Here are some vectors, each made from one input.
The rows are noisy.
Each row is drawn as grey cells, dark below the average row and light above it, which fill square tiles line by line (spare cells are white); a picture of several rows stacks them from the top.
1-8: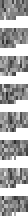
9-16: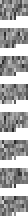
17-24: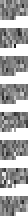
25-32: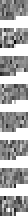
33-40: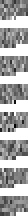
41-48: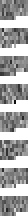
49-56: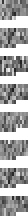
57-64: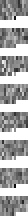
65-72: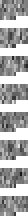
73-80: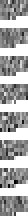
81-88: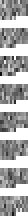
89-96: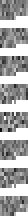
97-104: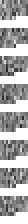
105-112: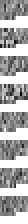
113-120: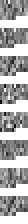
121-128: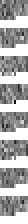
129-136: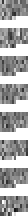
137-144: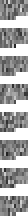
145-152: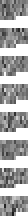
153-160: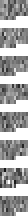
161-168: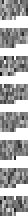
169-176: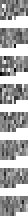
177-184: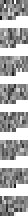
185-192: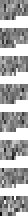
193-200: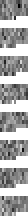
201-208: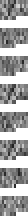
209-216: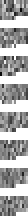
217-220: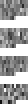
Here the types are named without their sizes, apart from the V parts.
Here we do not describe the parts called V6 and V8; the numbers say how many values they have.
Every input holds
a value of V8, together with either a point on a line and four true/false values, or a value of V6.
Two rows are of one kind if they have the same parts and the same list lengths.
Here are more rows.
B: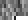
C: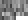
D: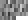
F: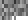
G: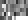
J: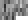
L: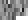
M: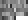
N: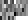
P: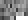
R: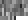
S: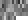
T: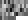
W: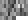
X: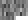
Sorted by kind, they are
B, C, D, F, J, L, M, P, R, S, W, X
G, N, T

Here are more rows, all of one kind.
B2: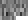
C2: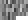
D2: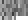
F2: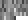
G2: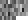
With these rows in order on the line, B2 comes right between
C2 and D2.
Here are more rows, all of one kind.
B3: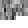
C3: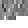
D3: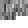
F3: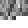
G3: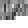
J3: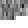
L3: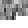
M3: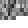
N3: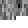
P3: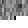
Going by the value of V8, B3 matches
D3, G3 and L3.
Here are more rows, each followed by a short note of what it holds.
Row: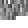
a point on a line, four true/false values and a value of V8
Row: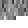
a point on a line, four true/false values and a value of V8
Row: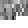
a point on a line, four true/false values and a value of V8
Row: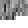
a point on a line, four true/false values and a value of V8
